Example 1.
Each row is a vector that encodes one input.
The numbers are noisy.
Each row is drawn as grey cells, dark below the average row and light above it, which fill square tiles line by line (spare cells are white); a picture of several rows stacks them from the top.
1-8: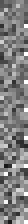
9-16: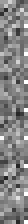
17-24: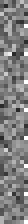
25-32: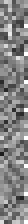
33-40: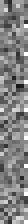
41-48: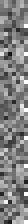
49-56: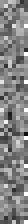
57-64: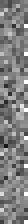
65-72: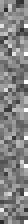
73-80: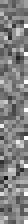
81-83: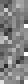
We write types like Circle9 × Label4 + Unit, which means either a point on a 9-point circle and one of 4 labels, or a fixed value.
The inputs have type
Line11.
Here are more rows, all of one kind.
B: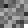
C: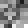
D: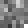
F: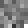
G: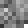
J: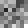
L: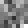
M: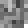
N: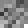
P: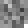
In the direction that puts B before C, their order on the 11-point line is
L, D, G, B, F, P, M, N, J, C.
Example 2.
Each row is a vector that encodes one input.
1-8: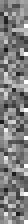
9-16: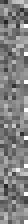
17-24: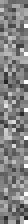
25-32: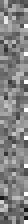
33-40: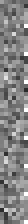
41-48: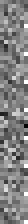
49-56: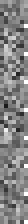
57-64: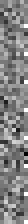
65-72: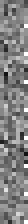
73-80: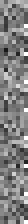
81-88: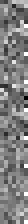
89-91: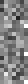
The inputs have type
Line9.
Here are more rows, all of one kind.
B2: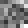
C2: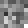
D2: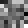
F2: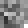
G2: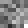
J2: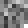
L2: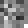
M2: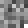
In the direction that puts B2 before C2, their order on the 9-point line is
D2, B2, J2, F2, G2, M2, C2, L2.
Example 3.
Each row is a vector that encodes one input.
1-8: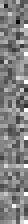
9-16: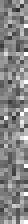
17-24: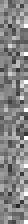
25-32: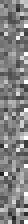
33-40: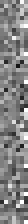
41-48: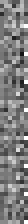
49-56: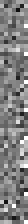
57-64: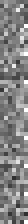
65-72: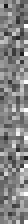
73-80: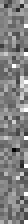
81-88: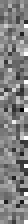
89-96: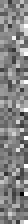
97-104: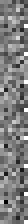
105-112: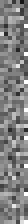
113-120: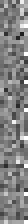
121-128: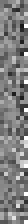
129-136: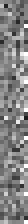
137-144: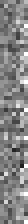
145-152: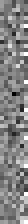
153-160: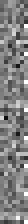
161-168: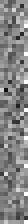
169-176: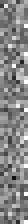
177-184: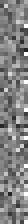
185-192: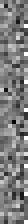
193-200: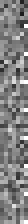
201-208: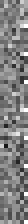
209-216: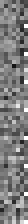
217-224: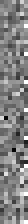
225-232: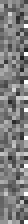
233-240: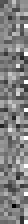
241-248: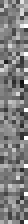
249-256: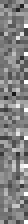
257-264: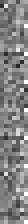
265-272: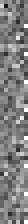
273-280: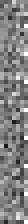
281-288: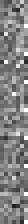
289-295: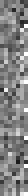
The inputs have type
Bool × Bool × Bool × Bool.
